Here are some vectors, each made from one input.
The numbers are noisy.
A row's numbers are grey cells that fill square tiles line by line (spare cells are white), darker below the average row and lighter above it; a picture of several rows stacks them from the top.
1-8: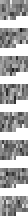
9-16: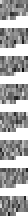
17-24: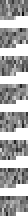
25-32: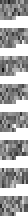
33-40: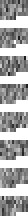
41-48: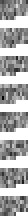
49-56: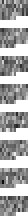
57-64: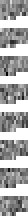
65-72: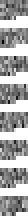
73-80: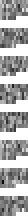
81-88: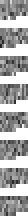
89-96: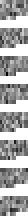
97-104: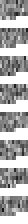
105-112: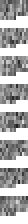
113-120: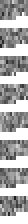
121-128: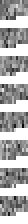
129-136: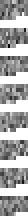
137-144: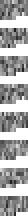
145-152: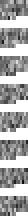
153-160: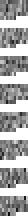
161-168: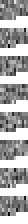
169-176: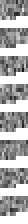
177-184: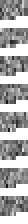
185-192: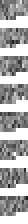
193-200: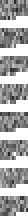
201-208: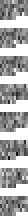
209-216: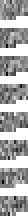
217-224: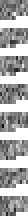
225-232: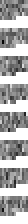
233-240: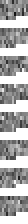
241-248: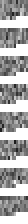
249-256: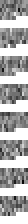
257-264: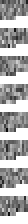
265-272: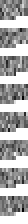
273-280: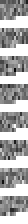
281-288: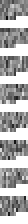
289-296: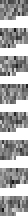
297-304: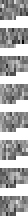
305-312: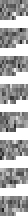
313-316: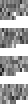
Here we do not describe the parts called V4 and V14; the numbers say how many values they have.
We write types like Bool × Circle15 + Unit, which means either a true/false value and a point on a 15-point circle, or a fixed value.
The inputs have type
Line5 + Line9 × V4 + Tree9 + V14.
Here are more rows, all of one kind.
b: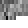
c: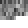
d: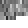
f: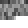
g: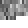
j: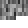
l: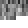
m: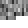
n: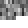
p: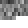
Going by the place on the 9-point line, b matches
d, g and m.
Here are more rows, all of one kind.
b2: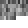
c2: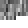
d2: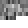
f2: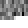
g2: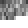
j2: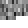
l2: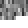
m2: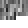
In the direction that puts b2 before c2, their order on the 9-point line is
f2, g2, l2, b2, d2, m2, j2, c2.
